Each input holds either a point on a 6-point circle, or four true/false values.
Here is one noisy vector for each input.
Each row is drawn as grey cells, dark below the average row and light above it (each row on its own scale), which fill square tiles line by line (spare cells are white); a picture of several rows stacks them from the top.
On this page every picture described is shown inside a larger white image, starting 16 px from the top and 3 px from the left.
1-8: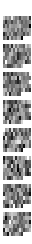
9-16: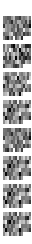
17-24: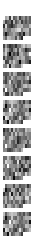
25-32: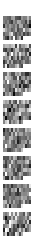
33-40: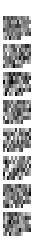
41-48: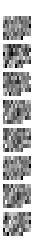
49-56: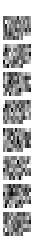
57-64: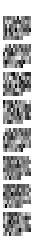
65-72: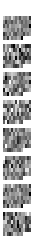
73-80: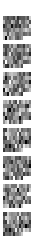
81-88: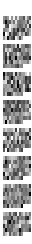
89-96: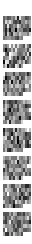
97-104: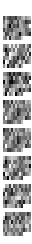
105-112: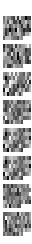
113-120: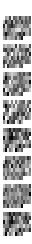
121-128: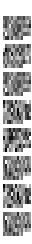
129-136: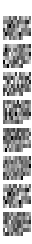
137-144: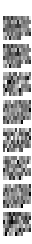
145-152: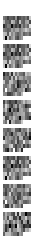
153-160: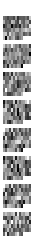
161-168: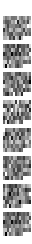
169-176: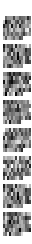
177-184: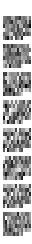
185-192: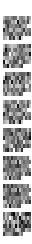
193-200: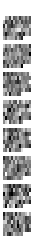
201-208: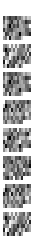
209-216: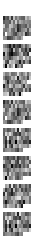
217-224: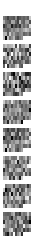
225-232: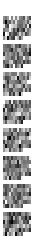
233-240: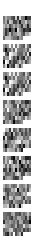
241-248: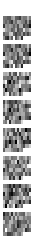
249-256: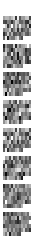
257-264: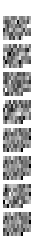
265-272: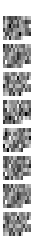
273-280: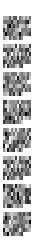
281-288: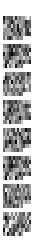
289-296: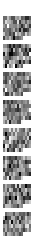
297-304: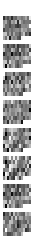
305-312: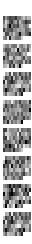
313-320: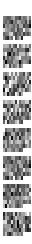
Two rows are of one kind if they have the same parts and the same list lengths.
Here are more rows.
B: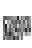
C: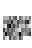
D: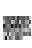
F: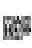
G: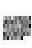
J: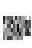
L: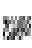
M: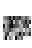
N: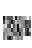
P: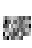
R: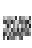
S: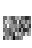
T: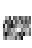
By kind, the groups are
B, F, S
C, D, G, J, L, M, N, P, R, T

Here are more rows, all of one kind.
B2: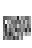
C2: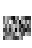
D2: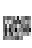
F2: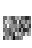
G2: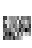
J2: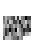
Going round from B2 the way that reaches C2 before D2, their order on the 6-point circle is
B2, G2, F2, C2, J2, D2.
